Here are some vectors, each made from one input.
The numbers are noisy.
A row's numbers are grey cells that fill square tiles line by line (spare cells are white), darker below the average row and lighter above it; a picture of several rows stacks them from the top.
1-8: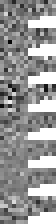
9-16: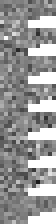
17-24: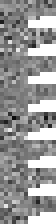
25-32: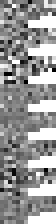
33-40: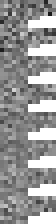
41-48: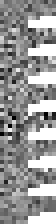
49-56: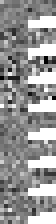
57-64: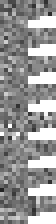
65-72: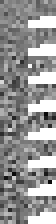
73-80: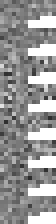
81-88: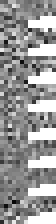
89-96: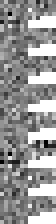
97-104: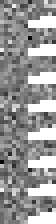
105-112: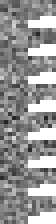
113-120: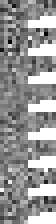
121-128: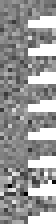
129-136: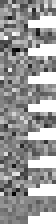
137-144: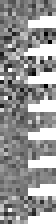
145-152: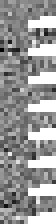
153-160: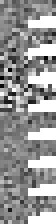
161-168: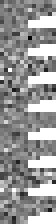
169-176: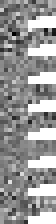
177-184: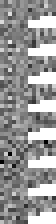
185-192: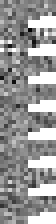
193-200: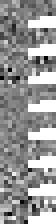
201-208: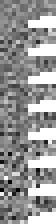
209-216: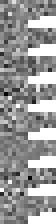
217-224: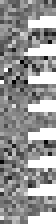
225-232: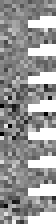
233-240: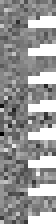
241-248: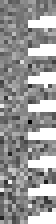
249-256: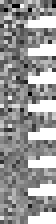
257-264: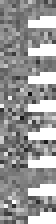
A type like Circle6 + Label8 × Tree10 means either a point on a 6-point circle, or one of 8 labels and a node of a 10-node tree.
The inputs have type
List3(Circle8).
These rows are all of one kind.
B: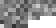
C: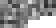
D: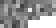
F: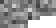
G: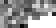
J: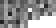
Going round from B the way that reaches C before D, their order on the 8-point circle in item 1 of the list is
B, G, C, F, J, D.
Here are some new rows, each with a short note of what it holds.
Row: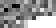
the empty list
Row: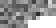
the empty list
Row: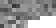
a list of three items
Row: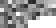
the empty list
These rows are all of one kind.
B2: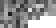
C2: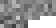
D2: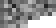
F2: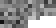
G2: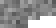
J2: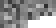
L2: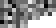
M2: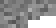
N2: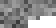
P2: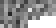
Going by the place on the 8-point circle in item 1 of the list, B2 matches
D2, J2, L2 and P2.
